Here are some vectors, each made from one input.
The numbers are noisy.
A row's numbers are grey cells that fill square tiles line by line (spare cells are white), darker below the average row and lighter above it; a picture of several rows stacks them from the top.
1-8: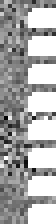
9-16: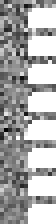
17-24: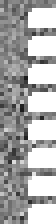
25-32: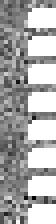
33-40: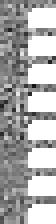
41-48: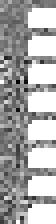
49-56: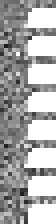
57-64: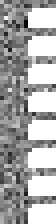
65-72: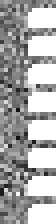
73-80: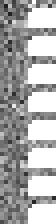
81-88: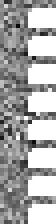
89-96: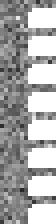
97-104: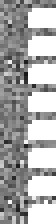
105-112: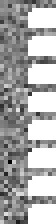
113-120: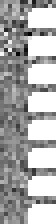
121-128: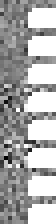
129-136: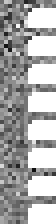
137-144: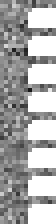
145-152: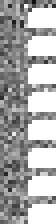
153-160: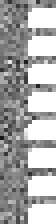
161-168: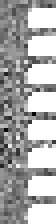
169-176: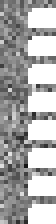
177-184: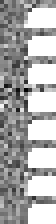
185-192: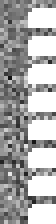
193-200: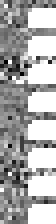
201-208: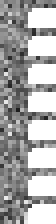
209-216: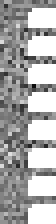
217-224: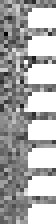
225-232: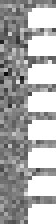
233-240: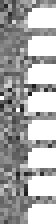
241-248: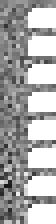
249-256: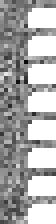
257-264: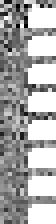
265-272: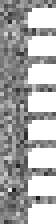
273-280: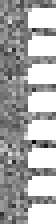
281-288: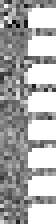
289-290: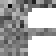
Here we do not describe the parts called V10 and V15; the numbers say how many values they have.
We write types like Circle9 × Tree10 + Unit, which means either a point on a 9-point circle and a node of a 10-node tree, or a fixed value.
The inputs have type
(Line5 + V10) × (Tree9 + V15).
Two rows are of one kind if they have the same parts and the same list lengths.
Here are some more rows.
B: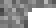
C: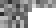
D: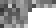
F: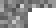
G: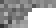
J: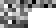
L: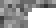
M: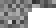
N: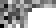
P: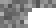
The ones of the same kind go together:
B, D
C, M, P
F, G, J, L
N

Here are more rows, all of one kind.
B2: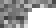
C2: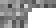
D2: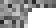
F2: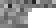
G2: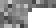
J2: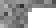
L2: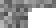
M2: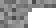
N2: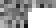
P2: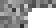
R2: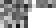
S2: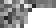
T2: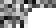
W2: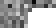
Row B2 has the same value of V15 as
C2, J2, L2 and T2.
